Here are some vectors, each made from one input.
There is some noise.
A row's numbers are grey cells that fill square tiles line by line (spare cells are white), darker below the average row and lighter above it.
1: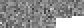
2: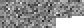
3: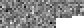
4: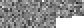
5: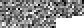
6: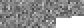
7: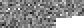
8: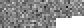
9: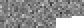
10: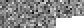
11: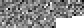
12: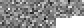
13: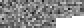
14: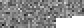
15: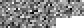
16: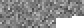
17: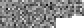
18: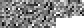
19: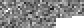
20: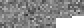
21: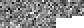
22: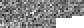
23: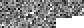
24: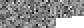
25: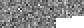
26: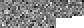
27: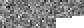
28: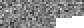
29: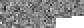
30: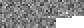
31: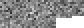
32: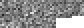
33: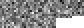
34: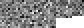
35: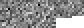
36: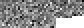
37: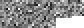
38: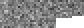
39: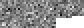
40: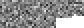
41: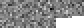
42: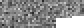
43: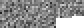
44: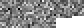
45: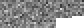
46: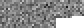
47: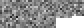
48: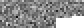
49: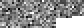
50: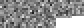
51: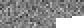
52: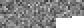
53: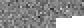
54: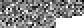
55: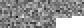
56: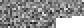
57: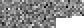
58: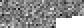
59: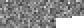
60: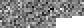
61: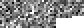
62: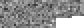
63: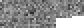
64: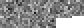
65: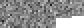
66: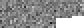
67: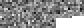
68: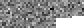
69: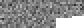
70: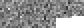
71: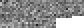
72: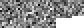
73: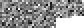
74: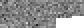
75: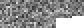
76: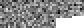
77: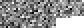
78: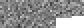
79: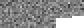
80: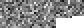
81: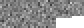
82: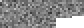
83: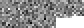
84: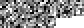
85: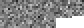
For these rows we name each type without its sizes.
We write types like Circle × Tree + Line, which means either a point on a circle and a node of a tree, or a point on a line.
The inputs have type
Line + Tree.
